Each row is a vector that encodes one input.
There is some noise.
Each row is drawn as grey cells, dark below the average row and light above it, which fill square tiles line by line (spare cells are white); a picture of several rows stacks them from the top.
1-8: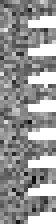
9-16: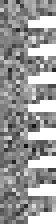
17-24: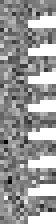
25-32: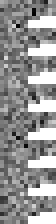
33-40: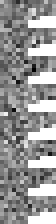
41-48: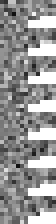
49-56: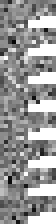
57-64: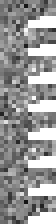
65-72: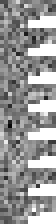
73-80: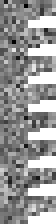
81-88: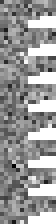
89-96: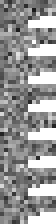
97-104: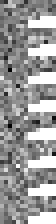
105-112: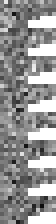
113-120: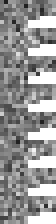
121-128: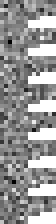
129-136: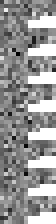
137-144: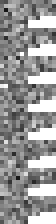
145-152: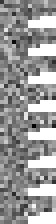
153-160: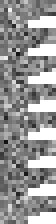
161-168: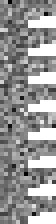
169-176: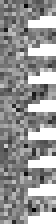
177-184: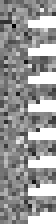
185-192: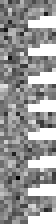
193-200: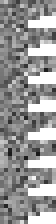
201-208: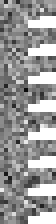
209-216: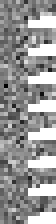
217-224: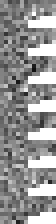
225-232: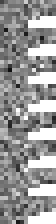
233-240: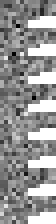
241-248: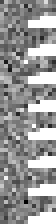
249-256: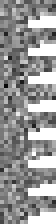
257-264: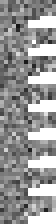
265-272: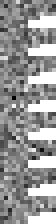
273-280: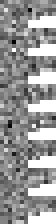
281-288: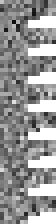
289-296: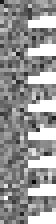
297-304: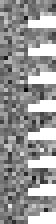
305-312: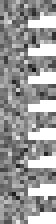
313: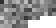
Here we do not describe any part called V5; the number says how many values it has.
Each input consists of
one of 9 labels and a value of V5, together with either a point on a 4-point line, or a point on a 10-point line.
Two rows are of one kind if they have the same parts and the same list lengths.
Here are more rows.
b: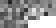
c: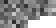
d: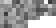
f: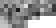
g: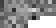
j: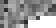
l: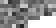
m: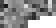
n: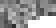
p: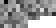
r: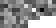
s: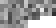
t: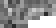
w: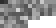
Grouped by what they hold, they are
b, c, g, j, n, p, t, w
d, f, l, m, r, s

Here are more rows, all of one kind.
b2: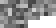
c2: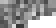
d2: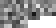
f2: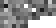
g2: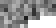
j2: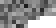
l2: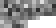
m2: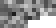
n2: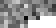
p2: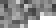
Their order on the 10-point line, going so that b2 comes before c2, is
l2, b2, f2, n2, d2, j2, p2, m2, g2, c2.
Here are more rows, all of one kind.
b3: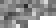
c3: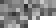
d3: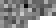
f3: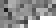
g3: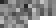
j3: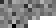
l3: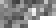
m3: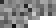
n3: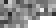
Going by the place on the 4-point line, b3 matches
c3, f3 and n3.
